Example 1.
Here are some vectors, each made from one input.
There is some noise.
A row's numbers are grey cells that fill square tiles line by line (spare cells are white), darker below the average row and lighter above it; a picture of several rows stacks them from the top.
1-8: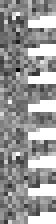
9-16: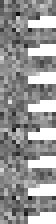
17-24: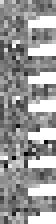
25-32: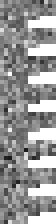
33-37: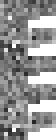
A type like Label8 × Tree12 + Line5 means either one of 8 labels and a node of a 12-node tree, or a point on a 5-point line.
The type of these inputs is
Line6.
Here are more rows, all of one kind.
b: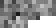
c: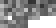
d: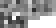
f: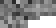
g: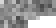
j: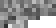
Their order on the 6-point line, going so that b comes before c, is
j, b, f, c, g, d.
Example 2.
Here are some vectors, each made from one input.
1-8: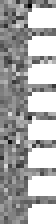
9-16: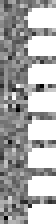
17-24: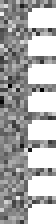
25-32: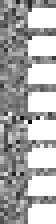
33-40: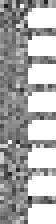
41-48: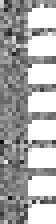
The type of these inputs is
Circle6 + Unit.
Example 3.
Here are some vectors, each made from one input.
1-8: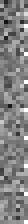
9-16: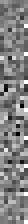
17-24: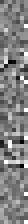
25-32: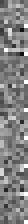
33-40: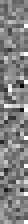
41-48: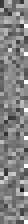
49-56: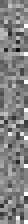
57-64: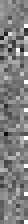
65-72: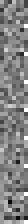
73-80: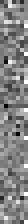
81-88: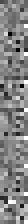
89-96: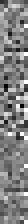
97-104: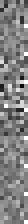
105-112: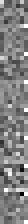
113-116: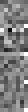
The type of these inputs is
Line11.
